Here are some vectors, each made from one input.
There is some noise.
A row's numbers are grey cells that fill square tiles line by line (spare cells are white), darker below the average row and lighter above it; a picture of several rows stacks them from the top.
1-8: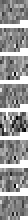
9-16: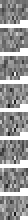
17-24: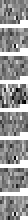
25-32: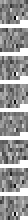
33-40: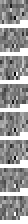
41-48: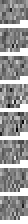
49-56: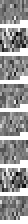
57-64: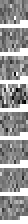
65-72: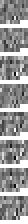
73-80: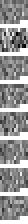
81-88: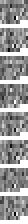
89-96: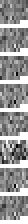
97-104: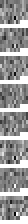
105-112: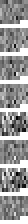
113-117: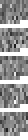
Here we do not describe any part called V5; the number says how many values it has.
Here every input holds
a list of up to two items, each a true/false value and a value of V5.
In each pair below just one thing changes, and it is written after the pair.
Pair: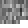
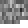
the true/false value in item 2 of the list
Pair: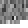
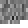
the true/false value in item 2 of the list
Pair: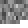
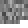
the value of V5 in item 1 of the list
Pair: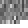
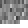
the true/false value in item 1 of the list
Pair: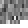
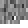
the value of V5 in item 2 of the list
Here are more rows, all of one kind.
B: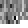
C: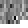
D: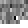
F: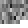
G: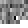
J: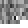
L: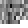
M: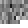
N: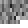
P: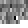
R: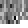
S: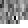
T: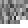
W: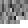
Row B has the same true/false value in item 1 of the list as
C, R and S.
